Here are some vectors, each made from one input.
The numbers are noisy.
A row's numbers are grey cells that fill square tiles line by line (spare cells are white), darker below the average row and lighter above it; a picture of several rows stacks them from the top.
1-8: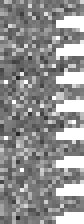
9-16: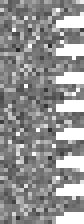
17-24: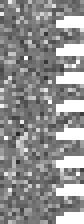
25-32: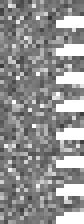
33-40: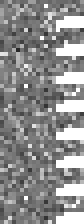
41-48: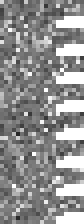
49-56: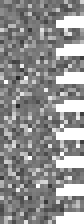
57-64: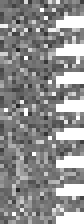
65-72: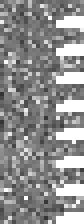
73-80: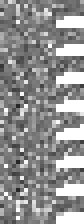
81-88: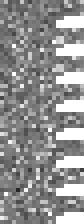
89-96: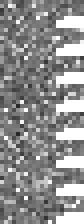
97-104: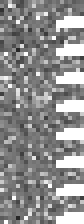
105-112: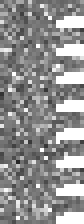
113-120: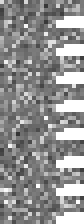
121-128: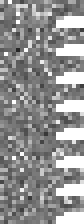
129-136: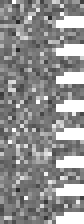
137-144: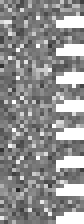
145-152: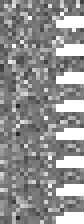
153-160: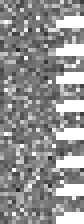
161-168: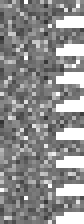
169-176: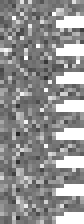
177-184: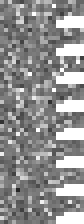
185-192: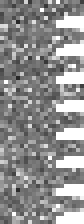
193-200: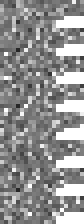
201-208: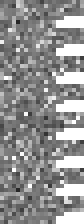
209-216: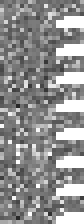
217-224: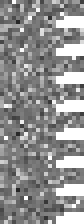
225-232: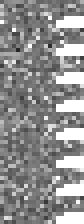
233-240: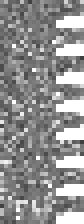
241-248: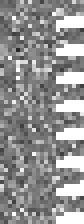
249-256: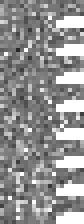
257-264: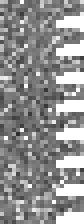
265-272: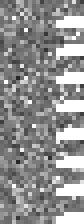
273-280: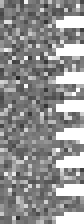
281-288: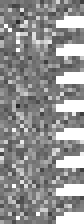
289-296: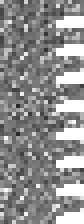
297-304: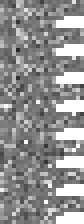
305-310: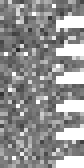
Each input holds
either a point on an 8-point circle, or a point on a 20-point circle, or four true/false values.
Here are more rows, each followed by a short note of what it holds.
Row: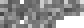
a point on a 20-point circle
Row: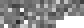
four true/false values
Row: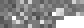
a point on a 20-point circle
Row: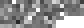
four true/false values
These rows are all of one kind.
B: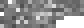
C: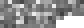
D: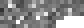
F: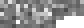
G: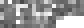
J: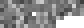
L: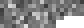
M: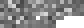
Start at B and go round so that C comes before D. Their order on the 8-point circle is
B, F, G, C, J, L, D, M.
